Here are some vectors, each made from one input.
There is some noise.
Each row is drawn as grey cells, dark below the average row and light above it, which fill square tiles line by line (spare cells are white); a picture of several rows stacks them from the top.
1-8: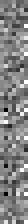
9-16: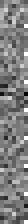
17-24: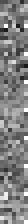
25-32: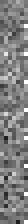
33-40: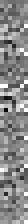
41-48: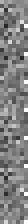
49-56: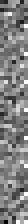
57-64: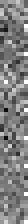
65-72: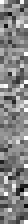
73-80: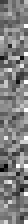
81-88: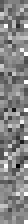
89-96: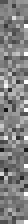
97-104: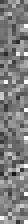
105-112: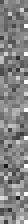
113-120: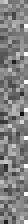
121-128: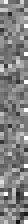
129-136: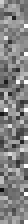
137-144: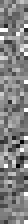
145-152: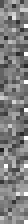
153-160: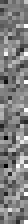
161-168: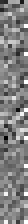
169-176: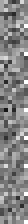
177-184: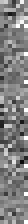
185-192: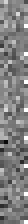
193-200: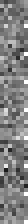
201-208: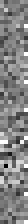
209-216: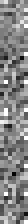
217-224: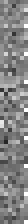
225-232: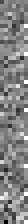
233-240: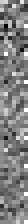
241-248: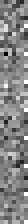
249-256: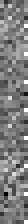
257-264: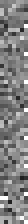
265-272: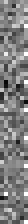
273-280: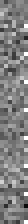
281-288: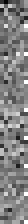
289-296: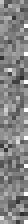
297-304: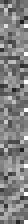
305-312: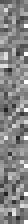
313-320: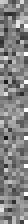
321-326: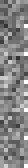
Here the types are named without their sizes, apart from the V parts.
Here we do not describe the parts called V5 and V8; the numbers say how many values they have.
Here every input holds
a true/false value, a value of V5 and a value of V8, together with either a fixed value, or a node of a tree.
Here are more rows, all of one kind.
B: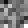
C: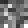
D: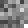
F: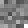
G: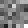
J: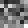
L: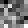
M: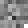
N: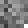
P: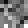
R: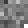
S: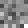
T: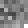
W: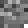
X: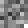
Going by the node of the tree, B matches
C, D, M and N.
